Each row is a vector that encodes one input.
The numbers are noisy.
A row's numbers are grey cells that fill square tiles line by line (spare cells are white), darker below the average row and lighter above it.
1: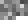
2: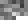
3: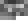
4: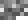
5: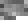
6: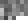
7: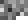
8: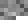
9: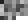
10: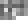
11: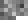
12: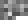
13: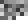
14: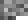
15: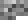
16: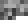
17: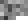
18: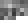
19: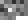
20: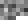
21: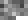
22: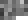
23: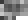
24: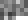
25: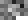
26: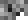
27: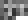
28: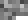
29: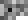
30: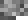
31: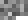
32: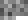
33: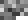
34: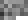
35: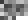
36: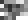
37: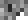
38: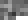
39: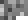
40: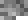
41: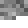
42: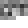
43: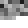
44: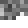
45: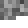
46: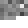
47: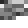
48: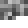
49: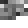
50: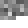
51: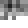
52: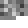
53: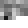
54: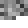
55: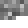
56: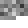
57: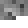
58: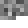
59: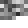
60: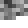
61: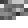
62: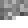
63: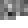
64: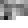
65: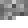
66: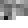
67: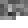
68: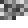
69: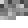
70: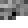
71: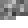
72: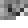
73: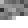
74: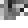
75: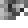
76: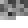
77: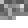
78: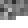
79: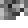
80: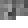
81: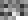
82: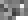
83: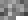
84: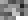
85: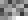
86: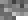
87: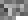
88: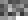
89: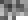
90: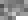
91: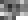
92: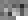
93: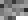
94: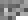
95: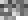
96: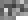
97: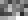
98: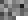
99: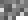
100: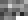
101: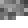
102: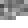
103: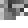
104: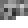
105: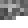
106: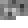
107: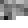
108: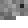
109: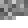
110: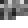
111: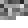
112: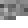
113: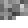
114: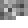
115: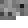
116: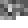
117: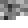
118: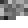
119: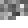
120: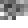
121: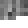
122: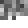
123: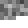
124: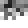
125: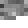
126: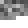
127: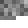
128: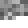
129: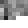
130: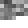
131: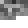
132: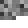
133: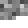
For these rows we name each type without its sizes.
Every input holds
either a node of a tree, or a list of points on a line.
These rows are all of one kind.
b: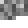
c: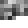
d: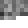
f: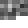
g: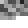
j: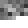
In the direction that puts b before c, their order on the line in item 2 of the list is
d, g, f, b, j, c.
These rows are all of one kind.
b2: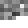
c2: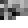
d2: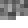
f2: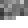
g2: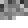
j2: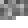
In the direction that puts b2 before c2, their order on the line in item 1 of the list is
j2, b2, g2, d2, f2, c2.
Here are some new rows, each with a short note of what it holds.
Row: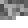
a list of two items
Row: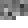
a list of one item
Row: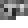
a list of two items
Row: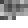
a node of a tree
